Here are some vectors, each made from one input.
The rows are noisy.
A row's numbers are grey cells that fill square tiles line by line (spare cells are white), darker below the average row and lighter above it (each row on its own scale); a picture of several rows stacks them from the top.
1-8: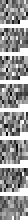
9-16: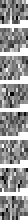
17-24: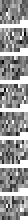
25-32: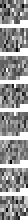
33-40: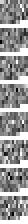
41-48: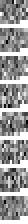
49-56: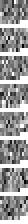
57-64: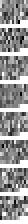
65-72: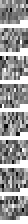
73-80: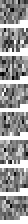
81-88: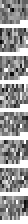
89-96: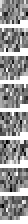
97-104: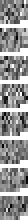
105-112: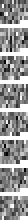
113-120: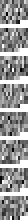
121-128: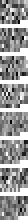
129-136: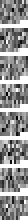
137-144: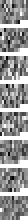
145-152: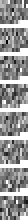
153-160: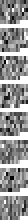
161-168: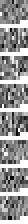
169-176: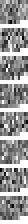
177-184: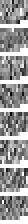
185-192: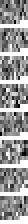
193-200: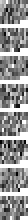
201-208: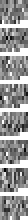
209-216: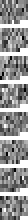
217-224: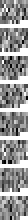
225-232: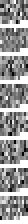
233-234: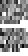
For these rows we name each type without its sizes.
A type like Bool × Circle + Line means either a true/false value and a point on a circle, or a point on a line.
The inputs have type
(Circle + Unit) × Label × Label.
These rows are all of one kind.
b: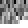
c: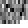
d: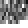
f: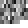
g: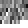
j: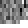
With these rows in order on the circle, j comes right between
b and c.
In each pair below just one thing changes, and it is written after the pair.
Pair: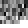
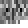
one of the two labels
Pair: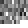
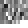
the place on the circle
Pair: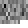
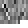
one of the two labels
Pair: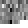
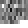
one of the two labels
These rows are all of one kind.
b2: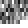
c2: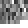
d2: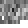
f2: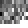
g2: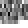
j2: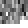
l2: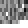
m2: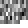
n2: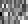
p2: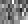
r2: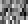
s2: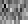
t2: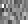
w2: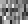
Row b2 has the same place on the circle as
j2, n2 and t2.
